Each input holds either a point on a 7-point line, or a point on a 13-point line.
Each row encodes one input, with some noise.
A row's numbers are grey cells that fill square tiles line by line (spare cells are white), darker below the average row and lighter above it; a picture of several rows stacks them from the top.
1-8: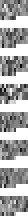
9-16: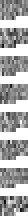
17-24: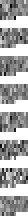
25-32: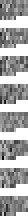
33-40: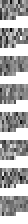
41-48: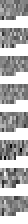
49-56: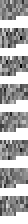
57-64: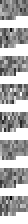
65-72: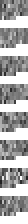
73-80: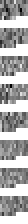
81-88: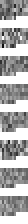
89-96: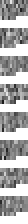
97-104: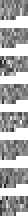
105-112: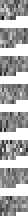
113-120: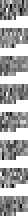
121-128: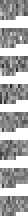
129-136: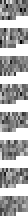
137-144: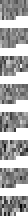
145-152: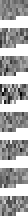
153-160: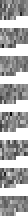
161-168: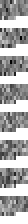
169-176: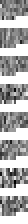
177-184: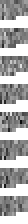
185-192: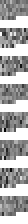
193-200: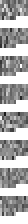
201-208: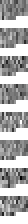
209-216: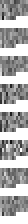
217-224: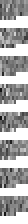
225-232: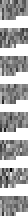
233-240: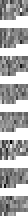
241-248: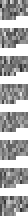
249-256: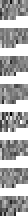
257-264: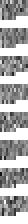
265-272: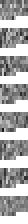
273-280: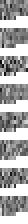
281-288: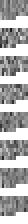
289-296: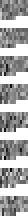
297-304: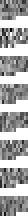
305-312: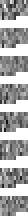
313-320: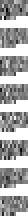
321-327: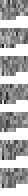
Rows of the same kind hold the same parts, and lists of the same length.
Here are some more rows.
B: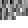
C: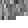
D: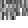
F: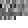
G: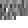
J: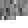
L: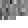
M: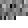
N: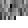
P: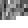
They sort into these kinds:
B, F, G, J, L, M, N, P
C, D

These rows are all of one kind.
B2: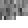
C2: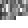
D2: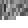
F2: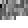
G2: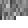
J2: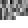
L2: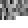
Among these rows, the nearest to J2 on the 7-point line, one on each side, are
G2 and L2.
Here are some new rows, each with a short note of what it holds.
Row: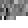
a point on a 7-point line
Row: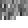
a point on a 7-point line
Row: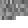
a point on a 13-point line
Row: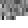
a point on a 13-point line
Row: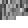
a point on a 7-point line
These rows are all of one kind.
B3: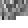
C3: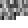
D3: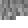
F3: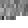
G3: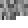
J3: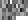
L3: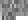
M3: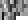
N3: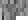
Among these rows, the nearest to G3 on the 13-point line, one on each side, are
F3 and L3.
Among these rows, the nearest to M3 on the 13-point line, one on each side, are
B3 and N3.
